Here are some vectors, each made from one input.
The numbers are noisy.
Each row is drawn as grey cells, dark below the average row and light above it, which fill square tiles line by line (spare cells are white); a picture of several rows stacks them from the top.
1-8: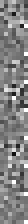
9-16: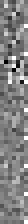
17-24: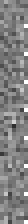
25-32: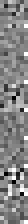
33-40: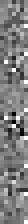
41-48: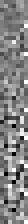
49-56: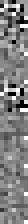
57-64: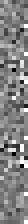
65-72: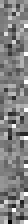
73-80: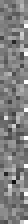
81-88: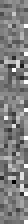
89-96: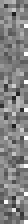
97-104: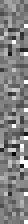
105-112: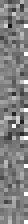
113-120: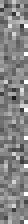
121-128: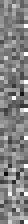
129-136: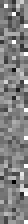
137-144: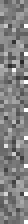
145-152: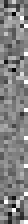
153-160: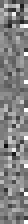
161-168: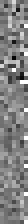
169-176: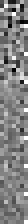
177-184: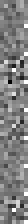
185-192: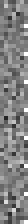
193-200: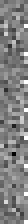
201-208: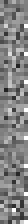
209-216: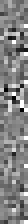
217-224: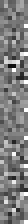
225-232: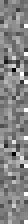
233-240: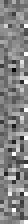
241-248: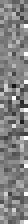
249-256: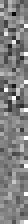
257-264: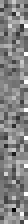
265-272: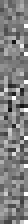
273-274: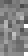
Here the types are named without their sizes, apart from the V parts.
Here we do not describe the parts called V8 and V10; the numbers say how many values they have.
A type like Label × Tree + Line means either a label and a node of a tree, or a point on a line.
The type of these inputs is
Bool × Line + V8 × V10.
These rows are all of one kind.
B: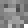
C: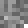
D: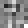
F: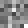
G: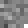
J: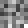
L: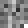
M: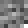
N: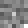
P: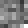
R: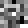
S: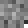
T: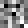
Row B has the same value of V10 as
D, J, L and N.
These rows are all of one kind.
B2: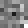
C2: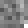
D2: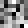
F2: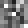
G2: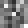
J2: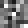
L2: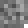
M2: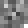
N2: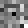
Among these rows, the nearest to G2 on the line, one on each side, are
C2 and F2.
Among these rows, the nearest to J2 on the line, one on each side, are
L2 and N2.
